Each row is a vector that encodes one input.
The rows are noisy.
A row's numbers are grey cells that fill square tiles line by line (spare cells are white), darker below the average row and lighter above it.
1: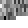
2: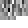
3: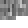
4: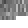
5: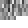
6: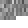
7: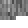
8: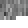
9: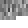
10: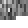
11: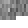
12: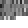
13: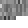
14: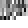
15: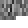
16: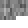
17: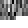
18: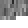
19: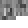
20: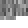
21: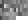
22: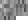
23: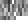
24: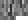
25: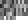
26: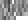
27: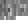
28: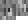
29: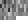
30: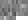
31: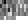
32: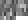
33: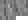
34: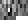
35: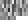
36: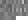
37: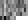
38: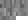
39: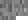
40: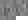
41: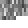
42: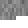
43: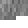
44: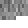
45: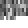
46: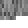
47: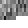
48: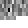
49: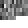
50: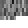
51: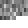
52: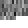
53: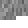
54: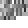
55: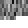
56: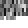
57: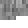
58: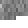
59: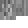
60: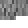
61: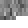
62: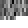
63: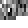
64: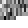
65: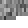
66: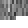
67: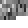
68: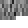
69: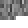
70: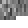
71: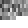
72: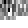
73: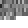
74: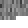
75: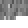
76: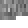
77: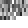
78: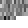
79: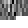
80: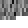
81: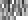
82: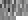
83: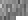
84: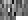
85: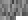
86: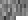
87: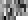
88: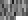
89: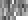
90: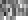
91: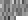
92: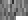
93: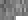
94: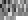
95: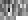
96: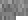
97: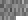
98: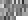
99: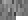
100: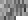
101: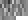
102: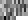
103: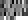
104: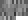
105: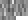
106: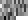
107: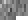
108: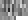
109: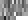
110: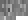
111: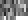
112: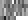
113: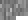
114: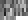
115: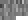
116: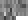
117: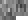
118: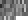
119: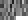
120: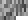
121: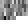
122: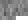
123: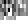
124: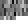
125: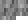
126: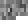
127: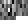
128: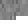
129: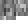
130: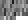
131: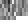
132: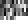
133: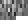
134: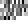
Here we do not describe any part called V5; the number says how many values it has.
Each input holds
a list of up to two items, each a true/false value and a value of V5.
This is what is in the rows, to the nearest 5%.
All of them are lists of up to two items, each a true/false value and a value of V5: about 5% are empty, 30% hold one and 65% two.
